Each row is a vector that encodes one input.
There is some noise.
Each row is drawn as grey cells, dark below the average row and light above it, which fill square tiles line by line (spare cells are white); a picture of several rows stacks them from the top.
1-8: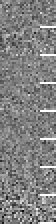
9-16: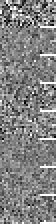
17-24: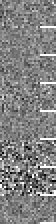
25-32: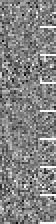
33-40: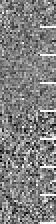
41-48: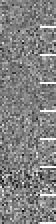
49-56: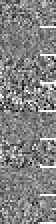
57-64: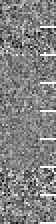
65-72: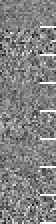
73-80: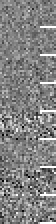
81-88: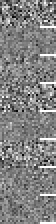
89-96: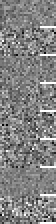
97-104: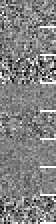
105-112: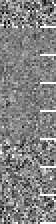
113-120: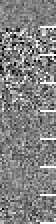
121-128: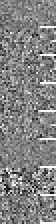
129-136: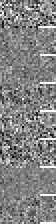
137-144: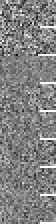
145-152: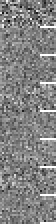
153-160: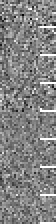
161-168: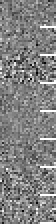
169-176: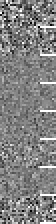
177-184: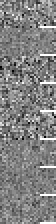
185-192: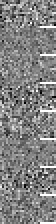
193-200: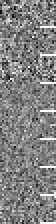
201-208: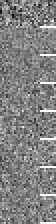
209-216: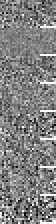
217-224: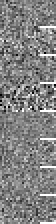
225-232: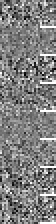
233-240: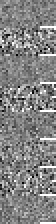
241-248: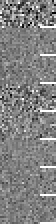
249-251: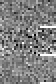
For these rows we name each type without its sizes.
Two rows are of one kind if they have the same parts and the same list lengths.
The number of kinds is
6.
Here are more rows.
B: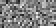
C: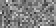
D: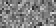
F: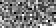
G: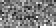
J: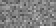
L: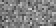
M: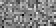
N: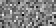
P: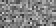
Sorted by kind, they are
B, M
C, J, L
D
F
G, N
P

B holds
a point on a line.
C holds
a point on each of two circles.
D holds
a point on each of three circles and a node of a tree.
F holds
a point on each of two circles and a node of a tree.
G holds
a point on a line and a node of a tree.
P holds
a point on each of three circles.
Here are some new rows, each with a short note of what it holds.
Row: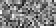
a point on each of two circles
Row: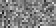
a point on each of two circles
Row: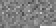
a point on each of two circles and a node of a tree
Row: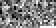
a point on each of two circles
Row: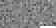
a point on each of three circles
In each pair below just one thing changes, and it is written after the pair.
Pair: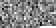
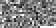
the place on one of the three circles
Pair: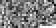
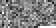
the place on one of the three circles
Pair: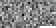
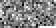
the node of the tree
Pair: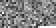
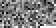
the node of the tree
